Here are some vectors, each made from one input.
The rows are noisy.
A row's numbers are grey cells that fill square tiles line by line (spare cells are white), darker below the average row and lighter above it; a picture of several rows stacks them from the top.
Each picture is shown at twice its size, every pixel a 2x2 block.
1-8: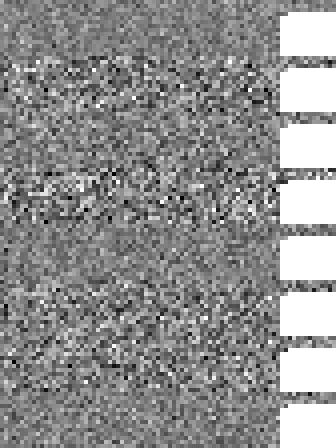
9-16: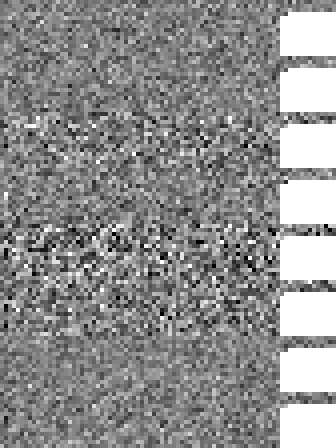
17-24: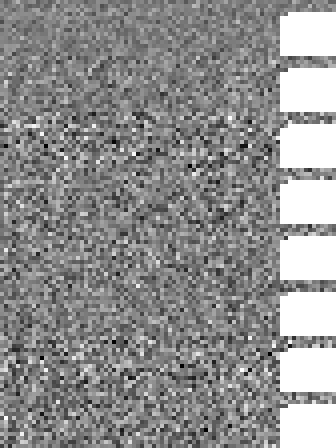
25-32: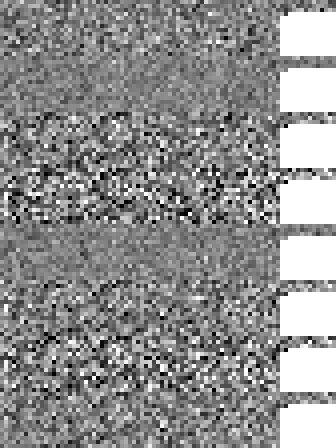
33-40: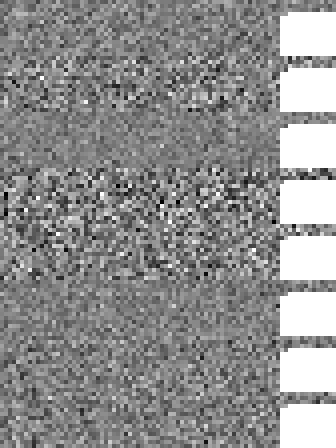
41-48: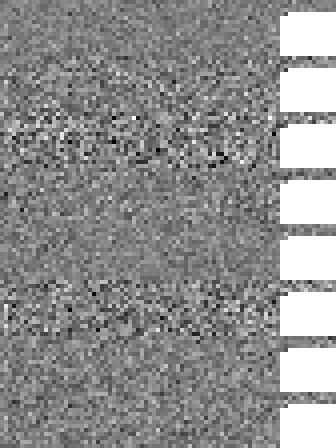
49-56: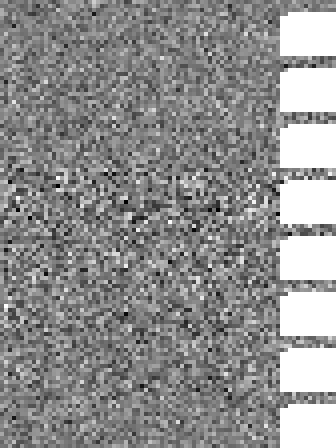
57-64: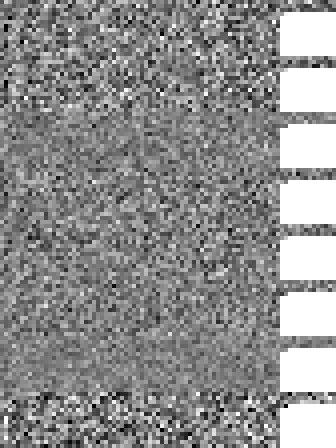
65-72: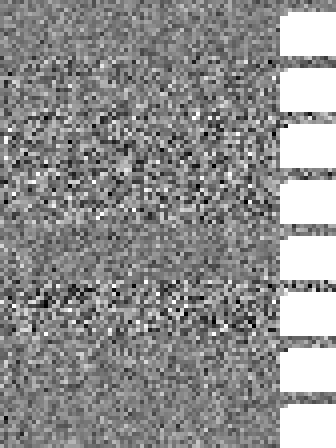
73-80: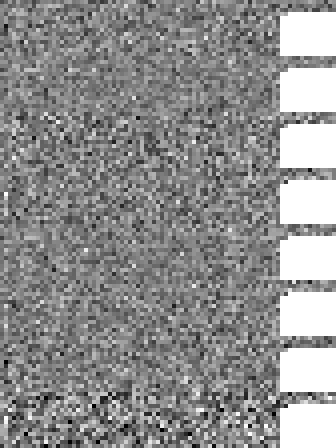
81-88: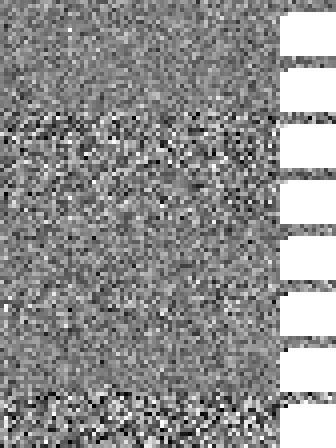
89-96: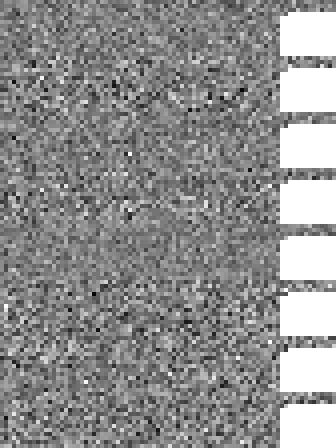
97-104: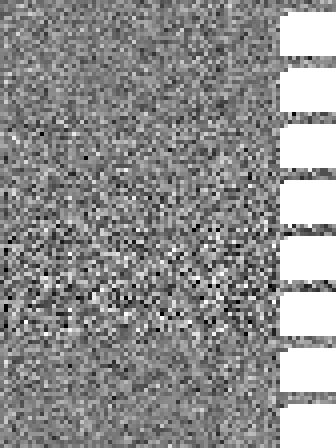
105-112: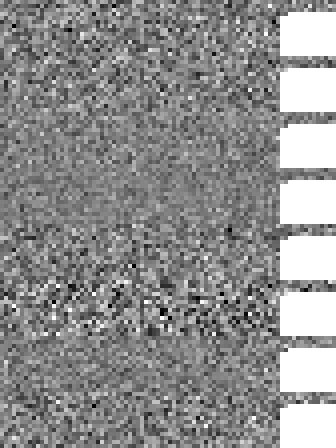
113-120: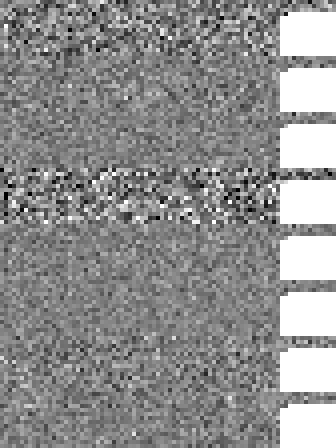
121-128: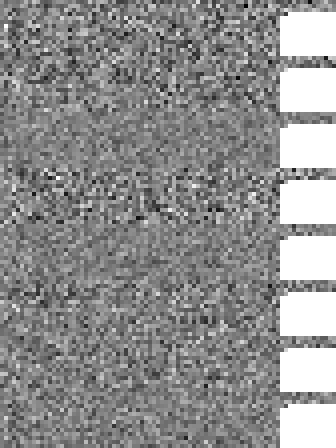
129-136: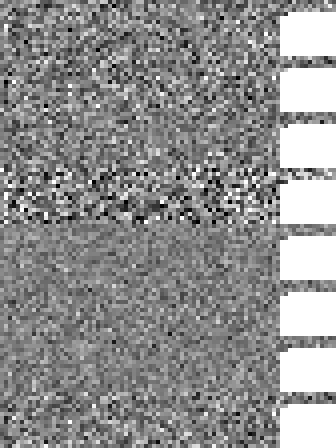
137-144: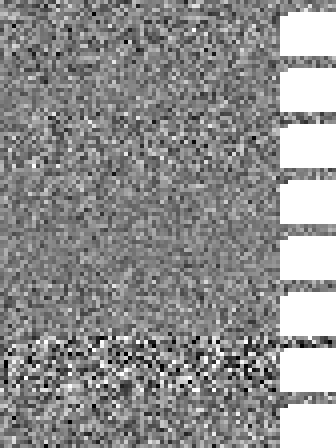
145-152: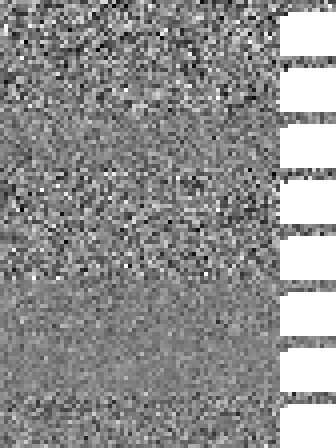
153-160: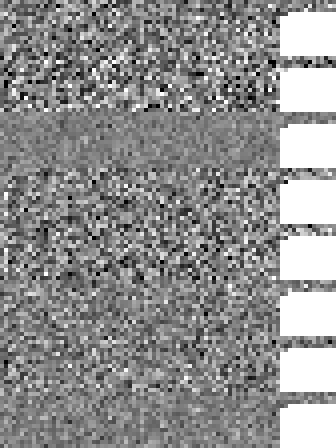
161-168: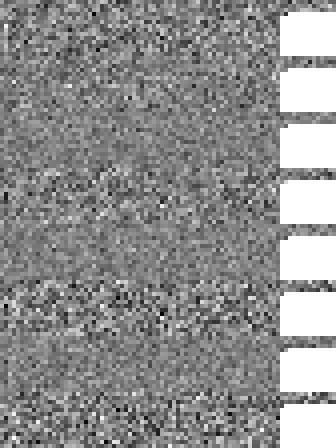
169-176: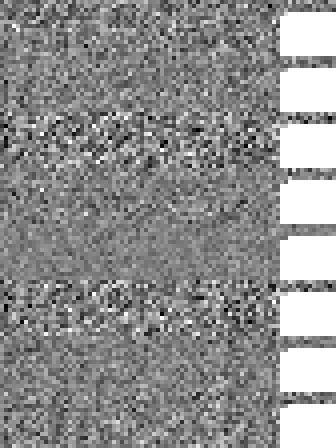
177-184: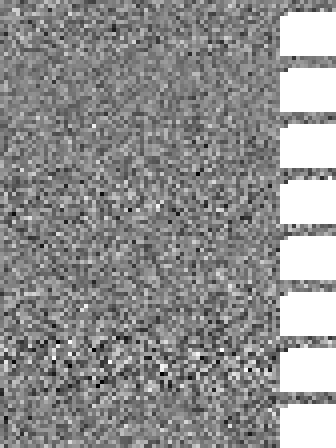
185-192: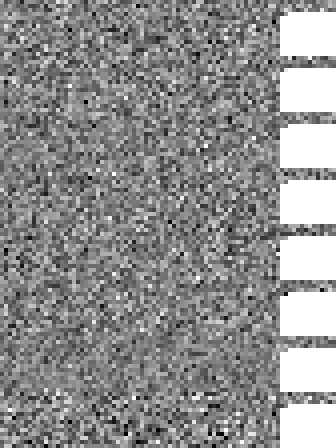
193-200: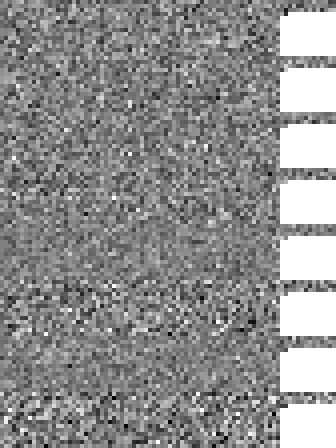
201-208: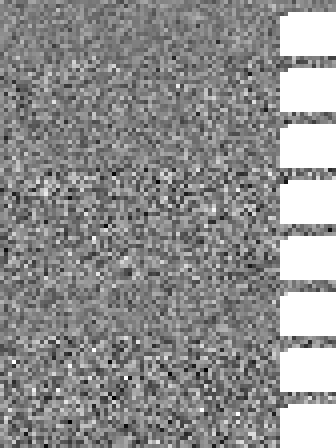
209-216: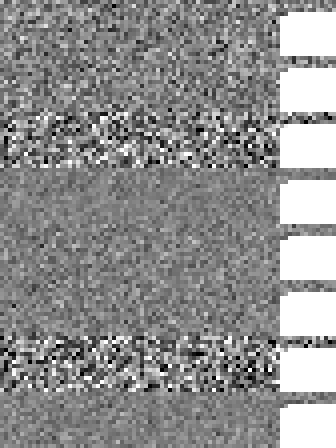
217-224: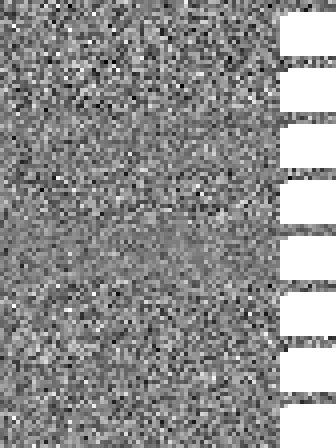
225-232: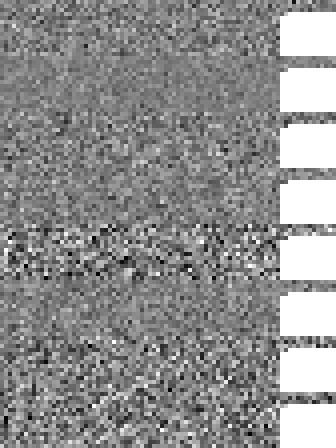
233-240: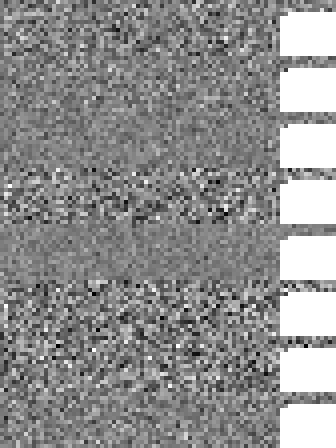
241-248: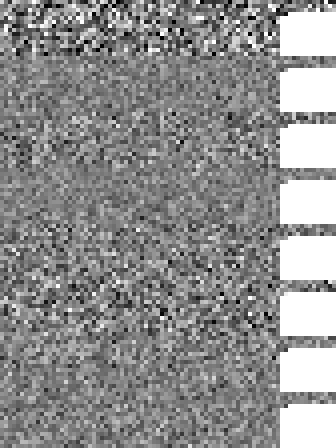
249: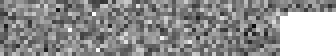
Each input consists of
a point on each of two 11-point circles, together with either a point on an 11-point circle, or one of 4 labels.
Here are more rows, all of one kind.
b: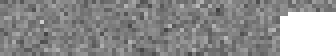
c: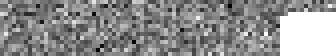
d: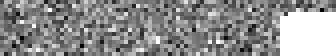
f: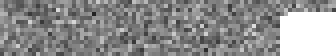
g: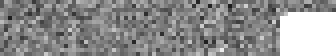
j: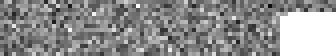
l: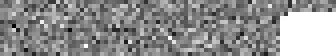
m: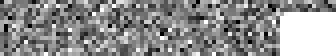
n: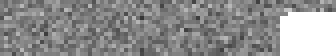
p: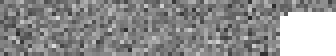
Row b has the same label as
f and j.
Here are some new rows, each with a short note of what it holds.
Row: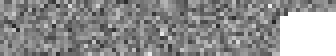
a point on each of three 11-point circles
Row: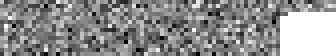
a point on each of two 11-point circles and one of 4 labels
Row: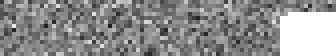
a point on each of two 11-point circles and one of 4 labels
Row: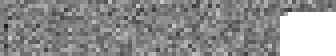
a point on each of three 11-point circles
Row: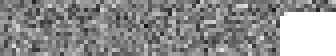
a point on each of two 11-point circles and one of 4 labels
